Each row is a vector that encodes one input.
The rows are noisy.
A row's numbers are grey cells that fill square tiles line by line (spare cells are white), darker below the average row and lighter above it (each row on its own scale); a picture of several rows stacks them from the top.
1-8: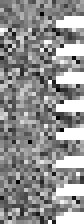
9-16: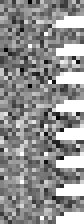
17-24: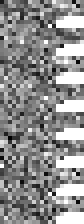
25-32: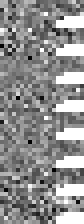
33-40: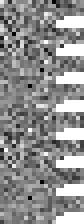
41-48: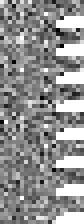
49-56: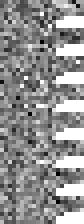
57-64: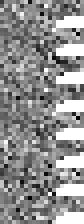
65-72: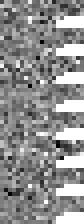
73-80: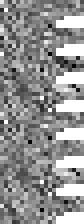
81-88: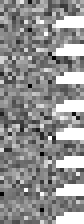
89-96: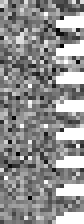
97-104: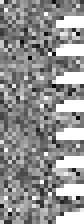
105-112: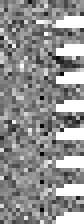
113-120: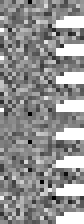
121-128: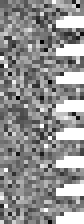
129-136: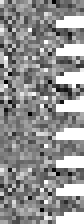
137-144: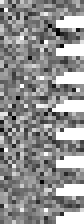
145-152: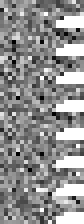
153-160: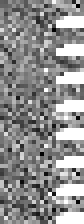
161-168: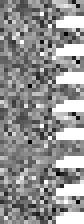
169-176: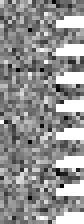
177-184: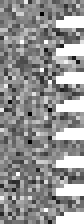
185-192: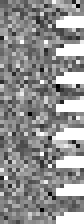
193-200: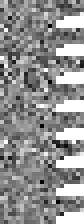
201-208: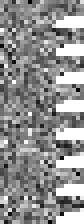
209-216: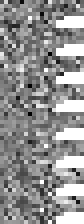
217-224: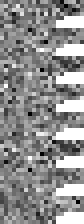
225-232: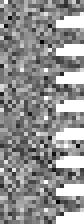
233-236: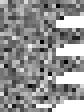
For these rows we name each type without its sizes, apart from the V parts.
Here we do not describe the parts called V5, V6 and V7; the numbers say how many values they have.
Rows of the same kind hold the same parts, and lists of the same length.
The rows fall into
3 kinds.
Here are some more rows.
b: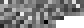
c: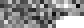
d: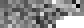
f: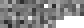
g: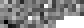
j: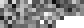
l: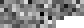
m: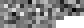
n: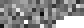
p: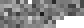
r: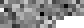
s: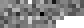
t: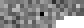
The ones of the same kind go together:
b, m, n, p, s, t
c, d
f, g, j, l, r

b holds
a node of a tree, a true/false value, a value of V5 and a value of V7.
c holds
a value of V6.
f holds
a node of each of two trees, a true/false value, a value of V5 and a value of V7.
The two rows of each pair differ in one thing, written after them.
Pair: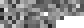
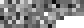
the value of V5
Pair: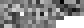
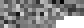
the true/false value
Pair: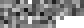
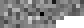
the value of V5
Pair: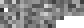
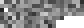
the node of the tree
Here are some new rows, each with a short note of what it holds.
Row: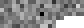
a node of a tree, a true/false value, a value of V5 and a value of V7
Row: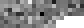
a node of a tree, a true/false value, a value of V5 and a value of V7
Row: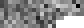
a value of V6
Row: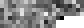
a node of a tree, a true/false value, a value of V5 and a value of V7
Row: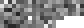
a node of each of two trees, a true/false value, a value of V5 and a value of V7
